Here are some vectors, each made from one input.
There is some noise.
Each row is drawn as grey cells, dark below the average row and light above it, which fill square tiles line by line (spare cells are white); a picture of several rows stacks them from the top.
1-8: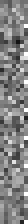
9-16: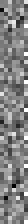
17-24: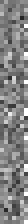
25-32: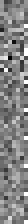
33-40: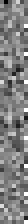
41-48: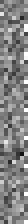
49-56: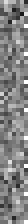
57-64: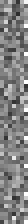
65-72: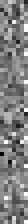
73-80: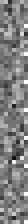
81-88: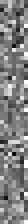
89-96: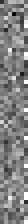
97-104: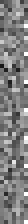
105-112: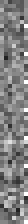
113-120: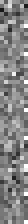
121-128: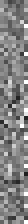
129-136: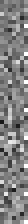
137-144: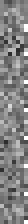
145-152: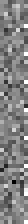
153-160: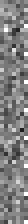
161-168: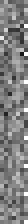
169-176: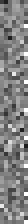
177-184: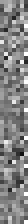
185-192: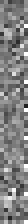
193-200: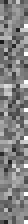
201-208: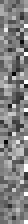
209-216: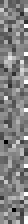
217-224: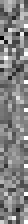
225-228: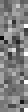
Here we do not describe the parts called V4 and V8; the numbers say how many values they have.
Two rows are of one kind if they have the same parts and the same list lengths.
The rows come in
5 kinds.
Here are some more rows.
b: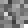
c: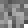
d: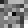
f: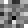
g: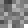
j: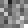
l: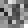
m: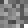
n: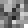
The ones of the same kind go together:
b, c, g, j
d
f
l, n
m

